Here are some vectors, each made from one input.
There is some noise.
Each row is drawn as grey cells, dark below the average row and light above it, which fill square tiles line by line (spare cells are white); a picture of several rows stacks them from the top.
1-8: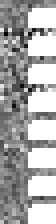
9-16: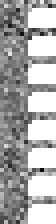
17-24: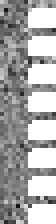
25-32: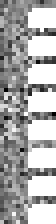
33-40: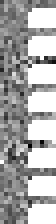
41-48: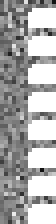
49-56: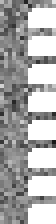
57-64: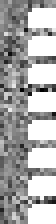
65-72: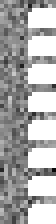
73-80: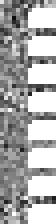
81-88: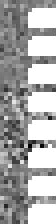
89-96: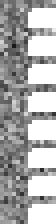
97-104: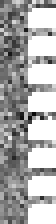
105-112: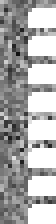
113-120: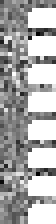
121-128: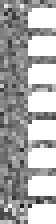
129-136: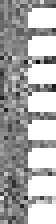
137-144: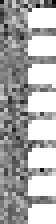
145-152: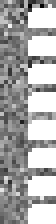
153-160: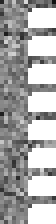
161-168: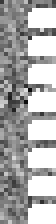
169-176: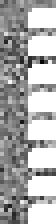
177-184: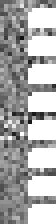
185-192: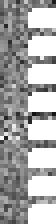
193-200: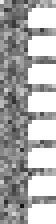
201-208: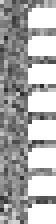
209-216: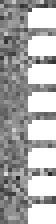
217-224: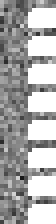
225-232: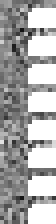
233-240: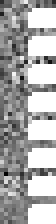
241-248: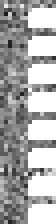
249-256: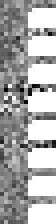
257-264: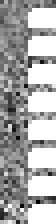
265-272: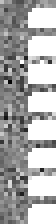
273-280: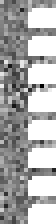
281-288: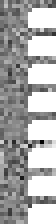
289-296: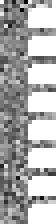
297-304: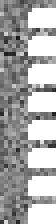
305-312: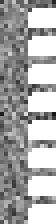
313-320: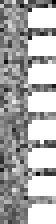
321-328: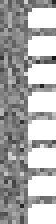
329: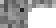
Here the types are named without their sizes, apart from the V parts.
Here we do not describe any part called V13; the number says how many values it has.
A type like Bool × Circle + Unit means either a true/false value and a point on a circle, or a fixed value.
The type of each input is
List(Bool × V13).
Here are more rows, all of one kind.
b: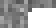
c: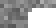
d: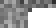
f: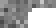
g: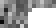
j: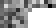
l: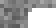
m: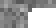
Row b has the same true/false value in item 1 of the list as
c and l.
